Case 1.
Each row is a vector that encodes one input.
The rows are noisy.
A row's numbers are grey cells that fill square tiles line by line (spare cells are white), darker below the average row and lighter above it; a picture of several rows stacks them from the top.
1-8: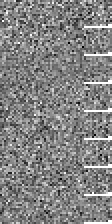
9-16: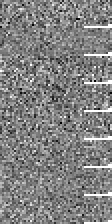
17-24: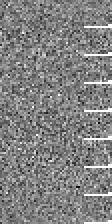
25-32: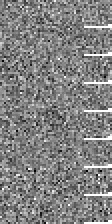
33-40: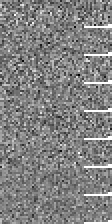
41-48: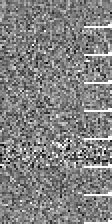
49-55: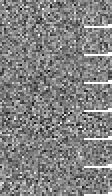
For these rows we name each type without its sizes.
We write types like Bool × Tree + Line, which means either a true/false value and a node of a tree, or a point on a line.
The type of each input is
Tree.
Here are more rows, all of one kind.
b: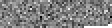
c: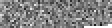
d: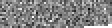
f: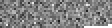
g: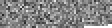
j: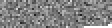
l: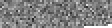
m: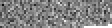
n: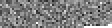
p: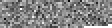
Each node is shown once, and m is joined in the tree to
f and l.
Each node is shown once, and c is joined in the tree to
p.
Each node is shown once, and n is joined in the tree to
j.
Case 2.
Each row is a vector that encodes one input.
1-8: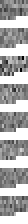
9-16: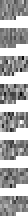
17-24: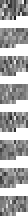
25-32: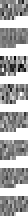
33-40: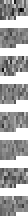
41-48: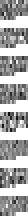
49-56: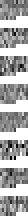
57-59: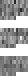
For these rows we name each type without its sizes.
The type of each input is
Tree.
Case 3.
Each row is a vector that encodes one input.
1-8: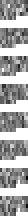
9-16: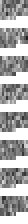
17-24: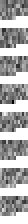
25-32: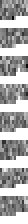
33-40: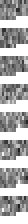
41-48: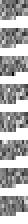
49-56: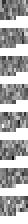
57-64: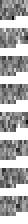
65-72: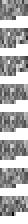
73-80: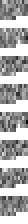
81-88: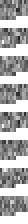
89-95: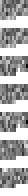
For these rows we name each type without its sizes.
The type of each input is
Line.
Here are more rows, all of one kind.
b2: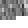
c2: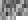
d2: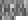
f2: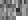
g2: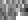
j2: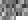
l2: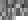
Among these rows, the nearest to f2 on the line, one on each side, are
b2 and l2.
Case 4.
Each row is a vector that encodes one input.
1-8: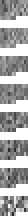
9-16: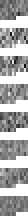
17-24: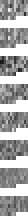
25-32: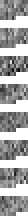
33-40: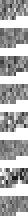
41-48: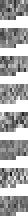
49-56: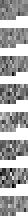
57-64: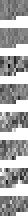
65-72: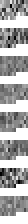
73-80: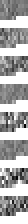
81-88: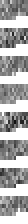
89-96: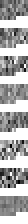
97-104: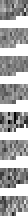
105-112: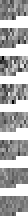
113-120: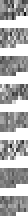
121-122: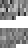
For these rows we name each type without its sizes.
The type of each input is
Circle.
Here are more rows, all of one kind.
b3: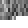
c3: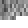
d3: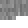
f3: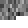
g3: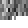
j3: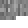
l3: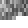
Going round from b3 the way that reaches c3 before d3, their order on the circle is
b3, f3, c3, d3, j3, g3, l3.
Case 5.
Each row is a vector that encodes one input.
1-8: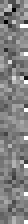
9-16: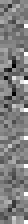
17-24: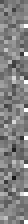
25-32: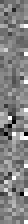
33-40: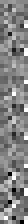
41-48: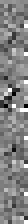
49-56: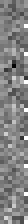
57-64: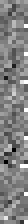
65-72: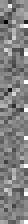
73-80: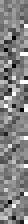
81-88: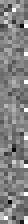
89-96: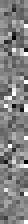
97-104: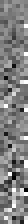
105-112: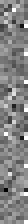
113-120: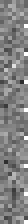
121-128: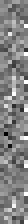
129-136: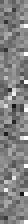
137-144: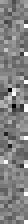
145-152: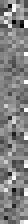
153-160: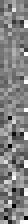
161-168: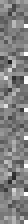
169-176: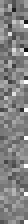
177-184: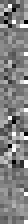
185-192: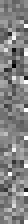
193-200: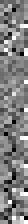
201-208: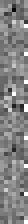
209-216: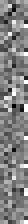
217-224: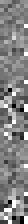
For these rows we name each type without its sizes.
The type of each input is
Bool × Bool × Bool × Bool.
